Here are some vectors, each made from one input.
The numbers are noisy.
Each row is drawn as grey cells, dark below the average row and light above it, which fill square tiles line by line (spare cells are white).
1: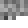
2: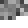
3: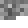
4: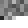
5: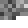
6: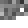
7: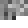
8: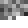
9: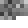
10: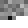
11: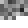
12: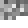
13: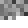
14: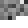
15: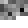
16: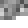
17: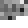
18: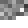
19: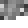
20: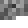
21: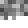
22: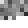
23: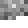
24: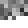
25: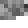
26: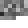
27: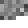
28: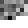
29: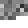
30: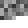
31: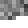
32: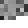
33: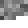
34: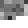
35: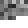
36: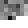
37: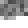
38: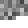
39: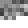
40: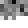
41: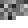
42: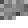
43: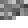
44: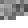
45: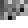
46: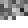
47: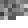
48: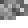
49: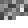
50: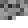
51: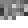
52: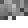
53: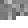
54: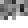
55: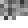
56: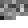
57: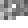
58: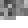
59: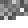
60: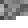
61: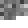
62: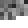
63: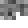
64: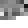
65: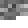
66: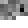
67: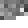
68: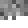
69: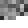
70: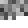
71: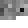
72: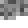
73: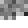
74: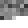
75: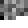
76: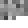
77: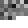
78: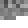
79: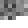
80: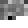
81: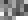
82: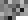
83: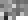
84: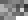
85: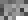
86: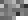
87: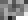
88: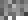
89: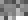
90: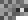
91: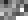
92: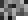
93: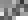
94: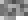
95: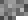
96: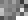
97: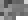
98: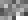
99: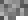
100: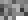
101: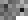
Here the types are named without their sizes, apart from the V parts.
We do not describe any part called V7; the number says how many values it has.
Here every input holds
a point on a circle, a true/false value and a value of V7.
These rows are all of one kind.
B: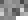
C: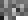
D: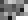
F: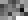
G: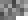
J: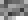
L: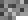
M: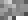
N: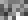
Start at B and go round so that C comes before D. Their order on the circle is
B, C, L, D, G, J, F, N, M.
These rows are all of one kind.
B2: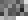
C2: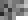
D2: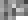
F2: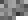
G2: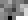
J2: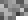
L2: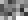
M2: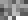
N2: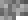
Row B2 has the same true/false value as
D2, F2 and L2.
